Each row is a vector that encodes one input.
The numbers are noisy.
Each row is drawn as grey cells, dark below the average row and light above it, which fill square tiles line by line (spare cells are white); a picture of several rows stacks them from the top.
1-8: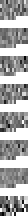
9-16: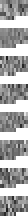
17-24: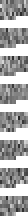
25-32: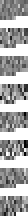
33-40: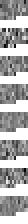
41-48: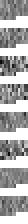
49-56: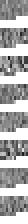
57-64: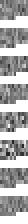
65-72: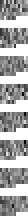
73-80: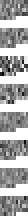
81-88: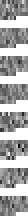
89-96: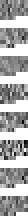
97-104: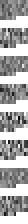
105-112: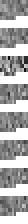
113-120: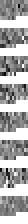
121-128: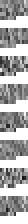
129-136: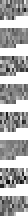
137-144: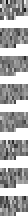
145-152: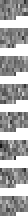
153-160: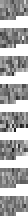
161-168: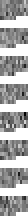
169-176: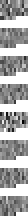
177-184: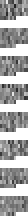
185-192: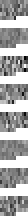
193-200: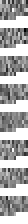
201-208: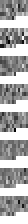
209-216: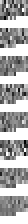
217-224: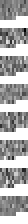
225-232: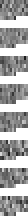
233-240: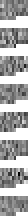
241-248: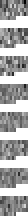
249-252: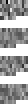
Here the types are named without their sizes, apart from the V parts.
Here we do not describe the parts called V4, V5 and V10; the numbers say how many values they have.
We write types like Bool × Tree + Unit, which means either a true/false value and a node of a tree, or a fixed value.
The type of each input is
(Bool × Circle + Unit) × Label × V5 + V4 × V10.
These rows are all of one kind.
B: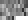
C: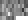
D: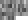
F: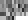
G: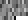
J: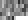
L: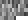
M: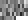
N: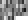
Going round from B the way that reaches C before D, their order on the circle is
B, C, N, L, F, J, M, D, G.
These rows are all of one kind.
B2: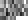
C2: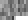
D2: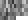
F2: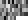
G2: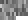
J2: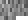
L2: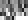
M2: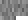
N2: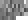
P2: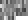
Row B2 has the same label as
C2, J2 and P2.
